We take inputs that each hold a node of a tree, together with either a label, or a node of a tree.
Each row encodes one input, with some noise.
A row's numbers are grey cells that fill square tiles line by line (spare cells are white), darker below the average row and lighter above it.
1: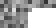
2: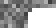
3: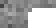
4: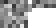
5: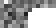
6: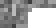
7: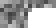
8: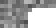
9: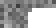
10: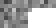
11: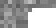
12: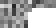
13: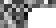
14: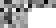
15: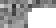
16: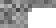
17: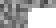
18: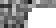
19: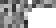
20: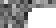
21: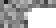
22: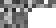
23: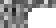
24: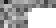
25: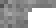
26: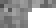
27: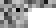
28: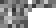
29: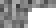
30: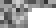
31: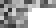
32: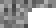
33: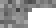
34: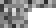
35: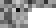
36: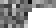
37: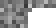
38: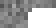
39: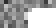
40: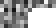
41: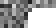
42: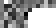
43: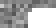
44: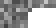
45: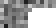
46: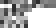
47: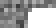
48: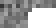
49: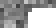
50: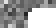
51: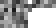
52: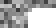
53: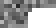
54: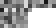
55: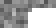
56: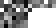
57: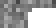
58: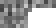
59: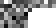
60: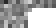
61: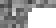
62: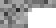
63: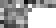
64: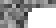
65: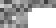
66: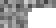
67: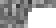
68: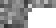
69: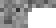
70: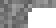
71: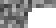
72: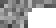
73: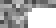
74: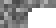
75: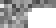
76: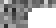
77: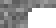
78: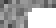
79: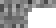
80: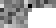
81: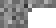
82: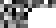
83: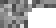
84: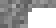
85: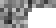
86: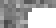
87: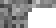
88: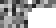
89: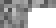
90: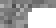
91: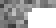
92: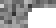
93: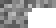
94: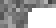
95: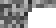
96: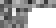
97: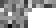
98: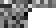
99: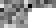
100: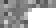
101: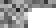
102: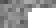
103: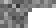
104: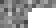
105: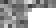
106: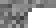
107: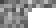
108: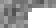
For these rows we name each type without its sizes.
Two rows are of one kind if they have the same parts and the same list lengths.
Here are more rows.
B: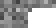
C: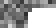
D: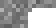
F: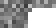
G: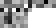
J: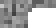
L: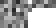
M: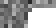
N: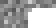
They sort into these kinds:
B, C, D, F, L, M, N
G, J

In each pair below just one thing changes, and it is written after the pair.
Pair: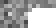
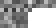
the label
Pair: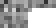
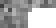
the label
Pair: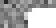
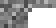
the node of the tree
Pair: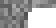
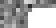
the node of the tree
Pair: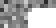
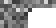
the label
